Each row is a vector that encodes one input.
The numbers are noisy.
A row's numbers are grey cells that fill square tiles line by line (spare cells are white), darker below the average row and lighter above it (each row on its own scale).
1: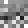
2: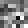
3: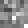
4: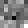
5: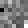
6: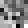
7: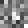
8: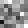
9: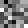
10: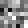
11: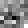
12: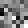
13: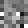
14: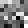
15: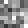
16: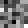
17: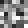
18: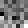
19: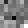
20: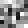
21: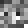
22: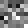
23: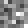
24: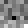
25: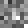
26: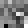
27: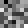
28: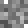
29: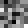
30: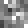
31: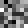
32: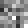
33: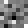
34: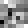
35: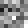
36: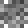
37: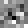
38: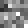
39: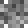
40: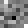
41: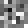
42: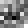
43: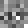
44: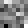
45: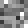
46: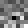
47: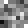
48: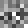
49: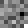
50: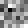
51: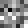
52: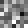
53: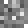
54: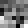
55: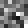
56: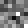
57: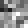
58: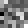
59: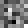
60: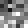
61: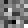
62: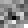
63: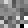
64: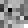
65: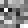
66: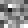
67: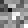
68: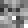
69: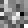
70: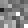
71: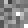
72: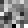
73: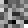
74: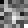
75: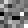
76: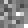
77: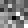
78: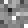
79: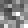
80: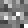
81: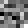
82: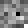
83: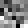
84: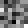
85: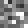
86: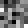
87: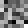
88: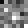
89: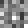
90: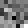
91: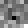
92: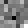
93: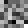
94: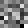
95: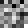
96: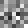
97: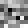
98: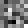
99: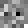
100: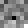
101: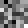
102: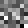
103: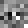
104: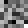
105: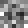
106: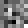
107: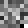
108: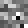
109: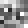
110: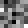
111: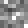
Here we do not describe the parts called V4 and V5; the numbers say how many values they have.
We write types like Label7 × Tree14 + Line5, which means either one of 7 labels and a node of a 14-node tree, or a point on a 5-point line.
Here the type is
(Bool × Bool × Bool + V5) × Label6 + V4.
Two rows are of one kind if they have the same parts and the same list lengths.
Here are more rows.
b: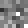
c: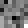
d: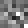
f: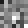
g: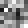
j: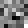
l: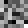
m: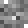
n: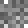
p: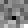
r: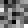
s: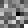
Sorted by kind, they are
b, c, d, g, j, m, p
f, n, s
l, r

